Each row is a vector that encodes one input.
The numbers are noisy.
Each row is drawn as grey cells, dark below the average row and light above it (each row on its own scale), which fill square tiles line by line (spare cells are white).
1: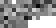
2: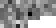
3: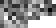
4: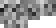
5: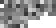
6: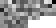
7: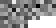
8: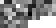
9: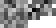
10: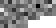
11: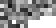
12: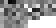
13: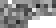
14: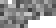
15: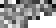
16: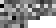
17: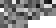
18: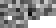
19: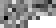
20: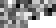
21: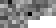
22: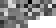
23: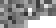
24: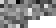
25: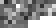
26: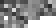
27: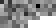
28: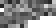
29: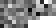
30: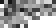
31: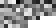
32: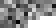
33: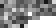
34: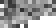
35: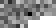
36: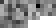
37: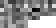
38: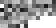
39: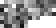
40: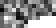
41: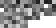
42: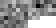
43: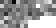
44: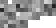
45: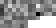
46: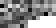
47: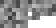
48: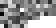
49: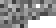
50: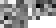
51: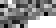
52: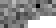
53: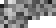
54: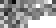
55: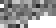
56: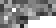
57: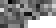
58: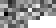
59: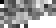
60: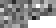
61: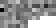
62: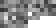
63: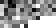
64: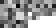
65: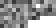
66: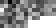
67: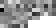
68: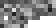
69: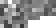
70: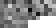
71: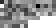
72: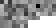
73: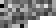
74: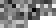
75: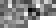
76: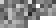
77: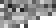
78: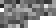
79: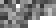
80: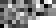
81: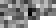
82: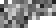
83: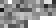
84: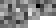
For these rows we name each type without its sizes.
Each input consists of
a true/false value, together with a list of points on a line.
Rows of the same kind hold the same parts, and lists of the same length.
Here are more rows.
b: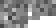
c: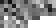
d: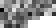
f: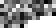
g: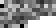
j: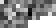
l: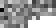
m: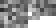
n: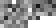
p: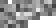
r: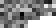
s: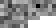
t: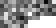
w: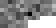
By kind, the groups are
b, c, m, t
d, f, g, l, n, p, r
j, s, w

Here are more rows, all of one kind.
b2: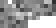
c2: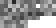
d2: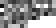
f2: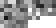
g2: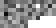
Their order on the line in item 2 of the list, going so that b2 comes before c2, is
g2, f2, b2, d2, c2.
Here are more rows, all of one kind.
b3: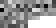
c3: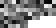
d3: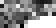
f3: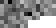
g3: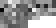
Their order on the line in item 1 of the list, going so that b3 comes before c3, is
b3, g3, f3, d3, c3.
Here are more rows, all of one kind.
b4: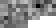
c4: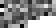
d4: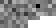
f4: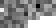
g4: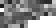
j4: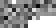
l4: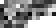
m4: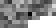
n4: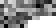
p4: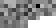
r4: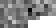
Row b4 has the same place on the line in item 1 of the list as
g4, l4, m4 and n4.
